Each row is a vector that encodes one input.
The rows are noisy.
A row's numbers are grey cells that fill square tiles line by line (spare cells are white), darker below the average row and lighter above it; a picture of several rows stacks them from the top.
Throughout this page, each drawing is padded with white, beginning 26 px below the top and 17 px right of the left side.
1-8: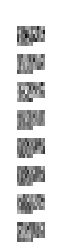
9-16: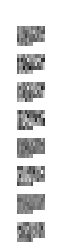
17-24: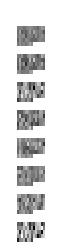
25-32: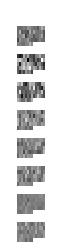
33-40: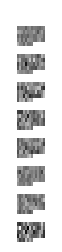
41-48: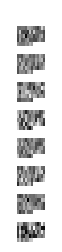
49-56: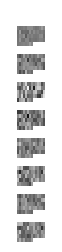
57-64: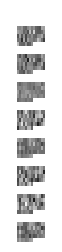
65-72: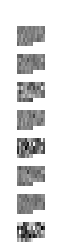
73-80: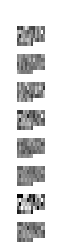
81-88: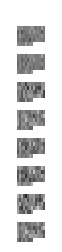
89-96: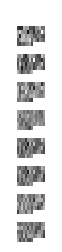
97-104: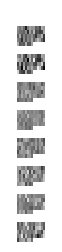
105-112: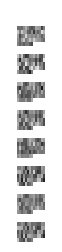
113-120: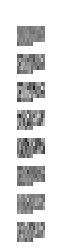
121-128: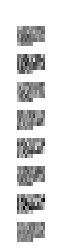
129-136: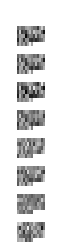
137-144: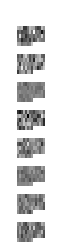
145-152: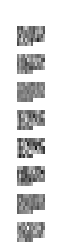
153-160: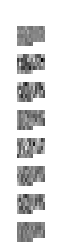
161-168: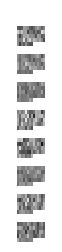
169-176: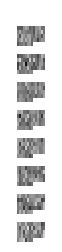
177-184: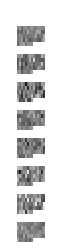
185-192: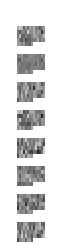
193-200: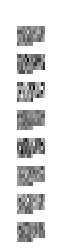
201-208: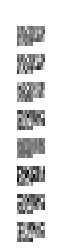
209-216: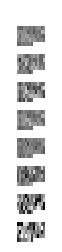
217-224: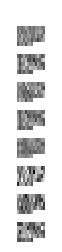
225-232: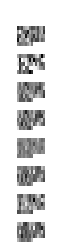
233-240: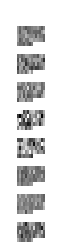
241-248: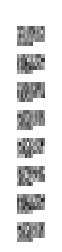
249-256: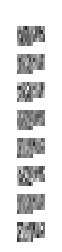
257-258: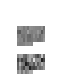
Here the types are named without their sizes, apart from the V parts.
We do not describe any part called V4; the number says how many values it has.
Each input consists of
either a node of a tree, or a true/false value and a value of V4.
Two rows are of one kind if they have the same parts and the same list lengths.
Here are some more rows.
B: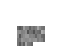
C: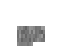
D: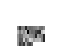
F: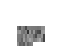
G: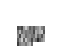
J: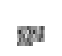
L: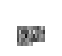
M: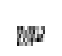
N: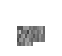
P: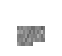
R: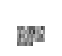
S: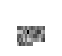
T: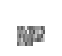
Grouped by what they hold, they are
B, C, D, F, G, J, L, M, N
P, R, S, T

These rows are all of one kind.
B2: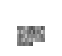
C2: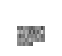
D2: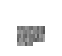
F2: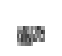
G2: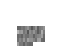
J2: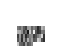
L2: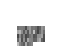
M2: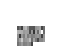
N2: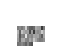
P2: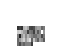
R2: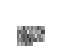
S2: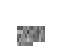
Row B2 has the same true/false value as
N2 and P2.
